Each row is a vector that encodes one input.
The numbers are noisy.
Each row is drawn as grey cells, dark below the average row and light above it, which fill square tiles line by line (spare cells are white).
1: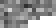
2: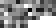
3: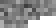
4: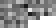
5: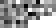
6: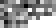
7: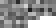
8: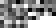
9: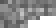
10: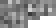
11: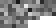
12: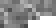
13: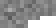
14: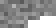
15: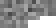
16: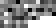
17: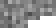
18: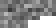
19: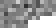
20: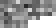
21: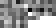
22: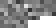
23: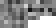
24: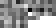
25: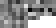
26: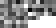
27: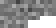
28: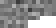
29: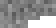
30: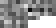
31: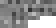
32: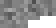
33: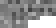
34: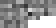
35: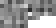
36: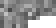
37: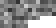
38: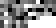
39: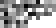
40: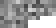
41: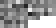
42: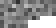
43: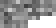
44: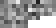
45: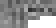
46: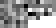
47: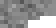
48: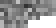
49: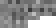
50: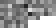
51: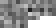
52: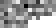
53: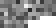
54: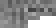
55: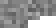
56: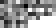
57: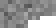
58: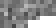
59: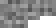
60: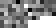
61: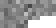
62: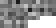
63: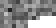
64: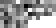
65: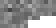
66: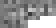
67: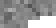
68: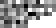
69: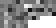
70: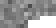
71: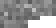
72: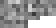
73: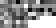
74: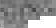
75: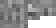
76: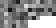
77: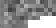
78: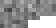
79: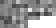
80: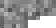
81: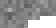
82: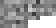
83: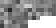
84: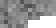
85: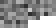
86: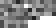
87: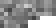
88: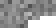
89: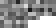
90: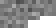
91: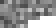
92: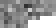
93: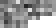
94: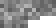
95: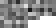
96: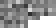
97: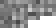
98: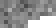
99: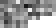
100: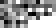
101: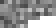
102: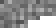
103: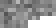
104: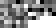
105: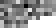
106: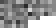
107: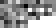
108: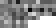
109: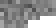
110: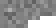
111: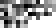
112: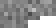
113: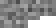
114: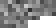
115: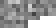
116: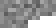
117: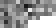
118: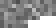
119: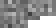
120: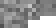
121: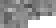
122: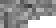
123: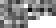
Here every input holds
a node of an 8-node tree, together with either one of 8 labels, or a point on a 6-point line.
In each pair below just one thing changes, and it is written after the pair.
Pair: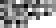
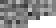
the label
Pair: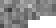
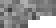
the label
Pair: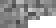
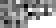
the node of the tree
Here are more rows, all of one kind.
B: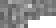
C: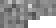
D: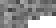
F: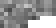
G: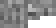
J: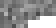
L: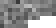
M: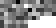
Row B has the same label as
C and G.
